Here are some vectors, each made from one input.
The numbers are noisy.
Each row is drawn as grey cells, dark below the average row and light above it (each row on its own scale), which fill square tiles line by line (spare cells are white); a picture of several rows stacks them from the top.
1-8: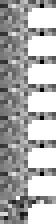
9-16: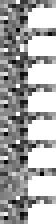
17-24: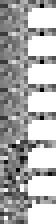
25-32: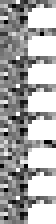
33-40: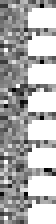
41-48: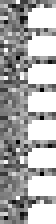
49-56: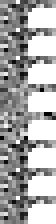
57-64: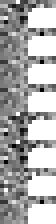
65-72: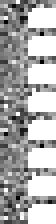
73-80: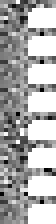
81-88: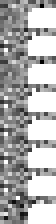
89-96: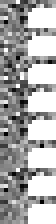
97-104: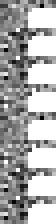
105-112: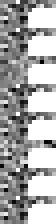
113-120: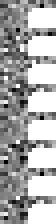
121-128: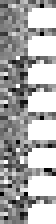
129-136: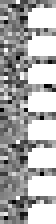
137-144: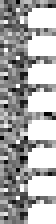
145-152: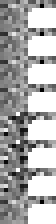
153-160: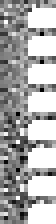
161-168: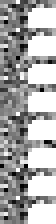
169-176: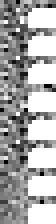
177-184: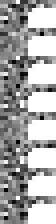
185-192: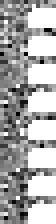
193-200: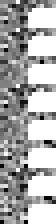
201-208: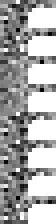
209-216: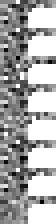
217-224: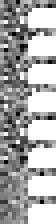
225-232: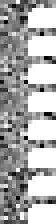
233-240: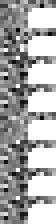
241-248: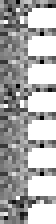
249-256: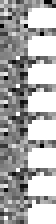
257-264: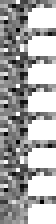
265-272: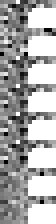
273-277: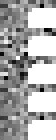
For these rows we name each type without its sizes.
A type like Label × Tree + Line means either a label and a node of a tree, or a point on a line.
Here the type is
Label.
